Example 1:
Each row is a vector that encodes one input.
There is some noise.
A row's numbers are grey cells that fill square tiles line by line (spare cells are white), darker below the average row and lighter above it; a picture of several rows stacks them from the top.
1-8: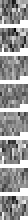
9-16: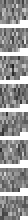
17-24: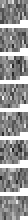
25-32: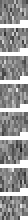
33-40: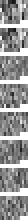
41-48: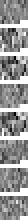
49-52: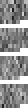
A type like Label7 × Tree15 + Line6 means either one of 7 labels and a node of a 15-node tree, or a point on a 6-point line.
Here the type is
(Bool × Bool × Bool + Unit) × Line4.
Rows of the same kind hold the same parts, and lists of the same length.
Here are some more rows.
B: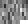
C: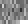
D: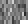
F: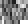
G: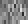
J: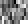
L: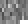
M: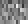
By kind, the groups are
B, C, D, G, L, M
F, J

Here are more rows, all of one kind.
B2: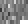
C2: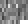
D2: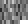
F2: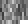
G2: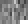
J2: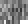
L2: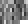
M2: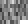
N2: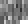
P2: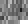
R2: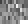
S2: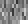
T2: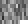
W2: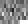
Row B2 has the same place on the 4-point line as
C2, J2, N2 and P2.
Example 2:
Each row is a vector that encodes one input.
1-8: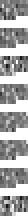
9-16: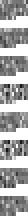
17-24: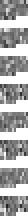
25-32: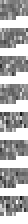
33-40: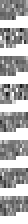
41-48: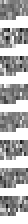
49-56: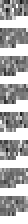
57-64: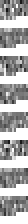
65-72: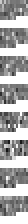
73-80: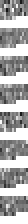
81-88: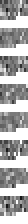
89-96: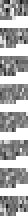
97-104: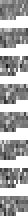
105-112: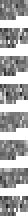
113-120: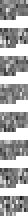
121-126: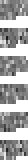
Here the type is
Bool × Bool × Bool × Bool + Line14.
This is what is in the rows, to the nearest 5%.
About 35% of them hold a point on a 14-point line. The rest hold four true/false values.
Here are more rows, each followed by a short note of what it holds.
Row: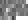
four true/false values
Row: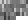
four true/false values
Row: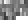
four true/false values
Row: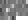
four true/false values
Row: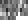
a point on a 14-point line
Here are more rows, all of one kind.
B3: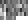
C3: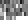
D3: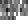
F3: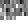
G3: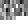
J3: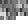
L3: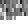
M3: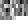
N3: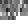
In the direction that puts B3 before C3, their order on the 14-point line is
D3, N3, J3, B3, L3, C3, F3, G3, M3.
